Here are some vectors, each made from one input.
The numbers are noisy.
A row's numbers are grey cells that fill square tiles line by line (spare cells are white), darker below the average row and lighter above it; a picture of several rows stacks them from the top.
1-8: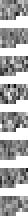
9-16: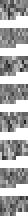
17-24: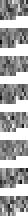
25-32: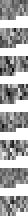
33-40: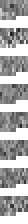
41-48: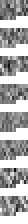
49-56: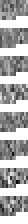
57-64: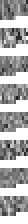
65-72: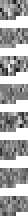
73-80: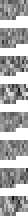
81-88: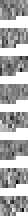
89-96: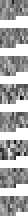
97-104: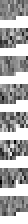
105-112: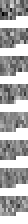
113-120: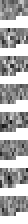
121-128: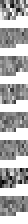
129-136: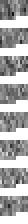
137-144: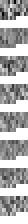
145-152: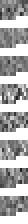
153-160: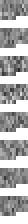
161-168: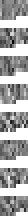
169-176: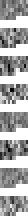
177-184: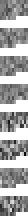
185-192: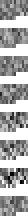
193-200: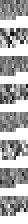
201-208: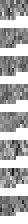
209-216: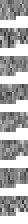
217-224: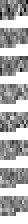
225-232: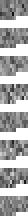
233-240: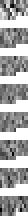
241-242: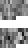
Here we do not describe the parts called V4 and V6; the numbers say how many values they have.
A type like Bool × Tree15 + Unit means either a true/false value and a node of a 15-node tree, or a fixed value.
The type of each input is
Line9 × (Line9 + V4 × V6).
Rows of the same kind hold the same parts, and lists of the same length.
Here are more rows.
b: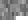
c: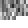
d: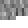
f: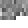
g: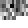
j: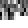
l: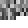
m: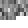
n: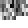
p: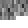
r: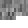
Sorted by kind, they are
b, d, f, j, l, m, r
c, g, n, p

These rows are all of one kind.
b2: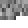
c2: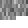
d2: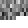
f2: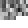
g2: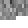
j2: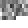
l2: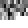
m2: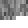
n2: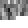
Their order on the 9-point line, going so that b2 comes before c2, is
f2, l2, m2, g2, n2, d2, b2, j2, c2.
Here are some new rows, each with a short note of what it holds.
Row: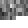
a point on each of two 9-point lines
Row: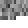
a point on a 9-point line, a value of V4 and a value of V6
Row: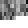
a point on a 9-point line, a value of V4 and a value of V6
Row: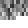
a point on each of two 9-point lines
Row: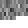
a point on a 9-point line, a value of V4 and a value of V6
